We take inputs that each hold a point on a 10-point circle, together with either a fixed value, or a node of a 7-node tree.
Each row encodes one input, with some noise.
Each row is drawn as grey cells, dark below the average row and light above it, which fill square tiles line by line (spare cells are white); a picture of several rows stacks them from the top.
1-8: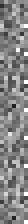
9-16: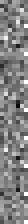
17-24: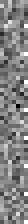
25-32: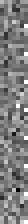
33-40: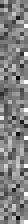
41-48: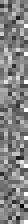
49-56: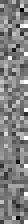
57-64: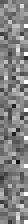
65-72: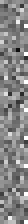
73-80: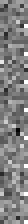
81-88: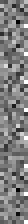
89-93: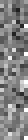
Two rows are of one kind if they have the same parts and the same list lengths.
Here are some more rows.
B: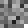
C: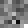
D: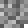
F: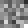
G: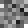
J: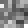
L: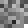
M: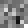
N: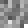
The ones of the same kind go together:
B, L
C, D, F, G, J, M, N

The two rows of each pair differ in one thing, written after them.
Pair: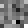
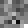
the place on the 10-point circle
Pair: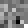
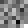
the place on the 10-point circle
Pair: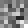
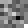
the node of the tree
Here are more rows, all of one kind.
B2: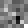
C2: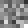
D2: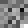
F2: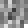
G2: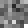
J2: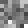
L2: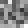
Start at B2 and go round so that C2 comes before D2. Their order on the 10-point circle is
B2, C2, F2, J2, G2, L2, D2.
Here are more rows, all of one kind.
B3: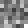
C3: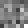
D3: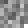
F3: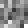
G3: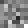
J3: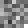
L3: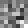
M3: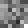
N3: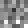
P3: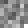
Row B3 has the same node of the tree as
L3 and N3.
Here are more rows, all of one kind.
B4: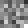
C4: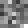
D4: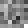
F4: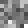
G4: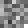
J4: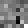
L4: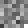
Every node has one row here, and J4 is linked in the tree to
C4 and L4.
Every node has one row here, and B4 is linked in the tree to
G4.
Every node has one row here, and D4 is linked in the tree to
F4.
